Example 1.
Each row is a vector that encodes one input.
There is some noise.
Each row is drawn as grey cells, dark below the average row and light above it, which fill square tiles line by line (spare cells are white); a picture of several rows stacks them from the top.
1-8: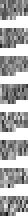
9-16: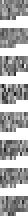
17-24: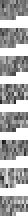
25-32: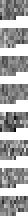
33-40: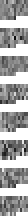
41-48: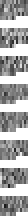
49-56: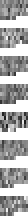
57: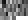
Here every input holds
a point on a 9-point line.
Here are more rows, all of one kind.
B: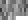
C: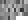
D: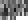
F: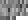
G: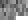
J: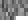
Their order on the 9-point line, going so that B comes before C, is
D, B, J, G, C, F.
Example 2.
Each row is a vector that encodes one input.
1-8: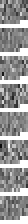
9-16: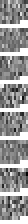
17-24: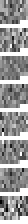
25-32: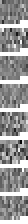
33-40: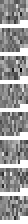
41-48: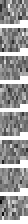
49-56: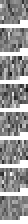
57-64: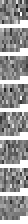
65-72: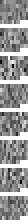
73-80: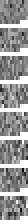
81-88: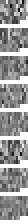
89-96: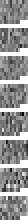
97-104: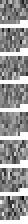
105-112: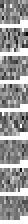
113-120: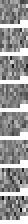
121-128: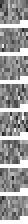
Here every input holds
one of 5 labels.
